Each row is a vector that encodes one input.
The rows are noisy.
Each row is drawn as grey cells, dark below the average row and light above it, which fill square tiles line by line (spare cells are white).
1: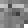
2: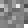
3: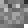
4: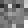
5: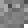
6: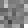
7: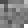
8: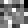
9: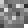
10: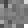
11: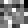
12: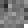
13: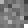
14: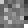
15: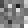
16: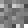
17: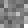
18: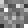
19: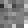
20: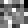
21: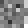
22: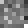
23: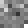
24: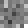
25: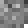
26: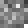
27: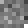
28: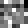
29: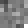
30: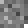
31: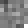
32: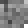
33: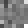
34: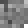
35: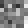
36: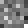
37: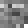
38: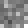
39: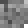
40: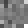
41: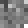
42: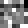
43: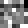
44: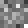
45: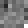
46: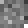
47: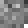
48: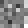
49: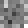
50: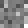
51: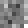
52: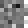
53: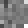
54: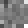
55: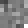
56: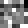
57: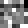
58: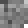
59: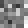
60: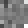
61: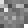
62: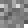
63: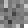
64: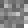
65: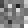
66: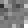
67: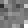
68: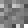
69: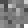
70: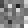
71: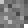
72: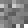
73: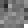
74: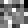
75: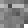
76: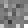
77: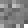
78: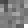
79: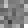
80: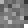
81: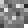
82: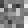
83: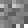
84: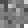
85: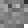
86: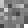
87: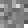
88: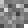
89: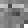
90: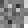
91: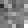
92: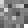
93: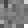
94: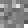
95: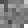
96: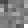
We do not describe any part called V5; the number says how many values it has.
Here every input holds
a list of up to two items, each a true/false value and a value of V5.
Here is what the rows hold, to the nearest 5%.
All of them are lists of up to two items, each a true/false value and a value of V5: about 10% are empty, 35% hold one and 55% two.
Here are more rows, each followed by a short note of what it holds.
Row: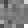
a list of one item
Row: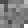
a list of one item
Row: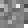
a list of two items
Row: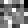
the empty list
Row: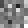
a list of one item
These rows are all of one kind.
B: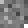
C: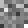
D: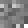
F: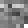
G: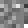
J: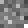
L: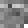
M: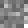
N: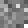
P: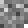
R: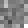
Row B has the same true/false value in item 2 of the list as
D, F, L and R.
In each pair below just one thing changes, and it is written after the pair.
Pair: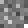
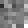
the true/false value in item 1 of the list
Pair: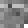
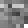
the value of V5 in item 2 of the list
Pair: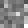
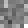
the value of V5 in item 1 of the list
